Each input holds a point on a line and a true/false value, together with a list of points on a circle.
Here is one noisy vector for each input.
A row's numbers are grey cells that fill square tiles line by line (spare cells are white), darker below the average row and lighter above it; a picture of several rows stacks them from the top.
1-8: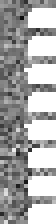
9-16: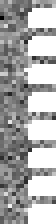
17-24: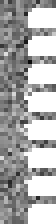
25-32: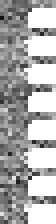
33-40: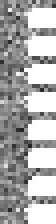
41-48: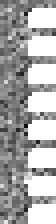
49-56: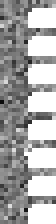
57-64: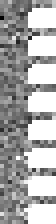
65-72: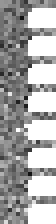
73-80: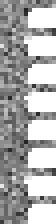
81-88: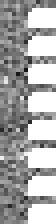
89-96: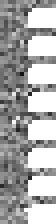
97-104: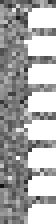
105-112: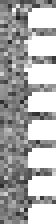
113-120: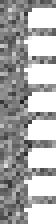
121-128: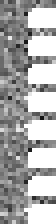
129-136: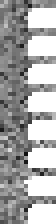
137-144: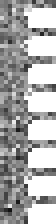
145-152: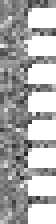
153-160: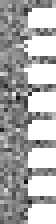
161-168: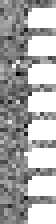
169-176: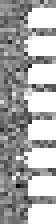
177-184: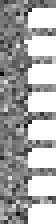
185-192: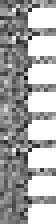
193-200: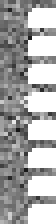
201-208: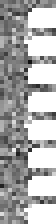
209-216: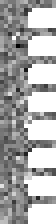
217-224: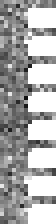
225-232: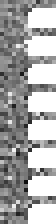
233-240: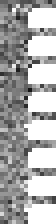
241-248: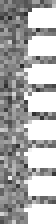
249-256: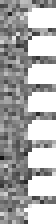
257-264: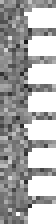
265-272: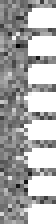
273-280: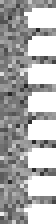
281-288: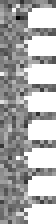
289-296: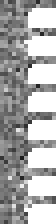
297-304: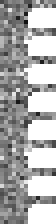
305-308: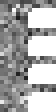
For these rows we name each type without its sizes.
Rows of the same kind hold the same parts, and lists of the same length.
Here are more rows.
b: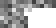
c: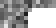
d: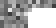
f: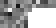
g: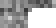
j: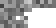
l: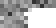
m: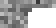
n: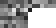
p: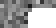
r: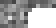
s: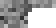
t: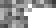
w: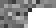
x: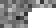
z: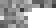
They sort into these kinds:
b, n, t
c, d, f, p, s, x
g, j, l, m, r, w, z

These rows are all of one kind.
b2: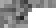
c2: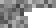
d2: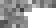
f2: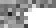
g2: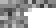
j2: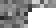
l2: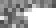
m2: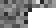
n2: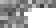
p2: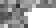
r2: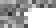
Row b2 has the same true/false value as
j2 and m2.
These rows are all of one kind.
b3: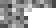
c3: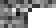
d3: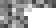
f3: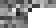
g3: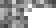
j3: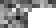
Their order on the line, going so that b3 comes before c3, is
j3, d3, b3, g3, f3, c3.
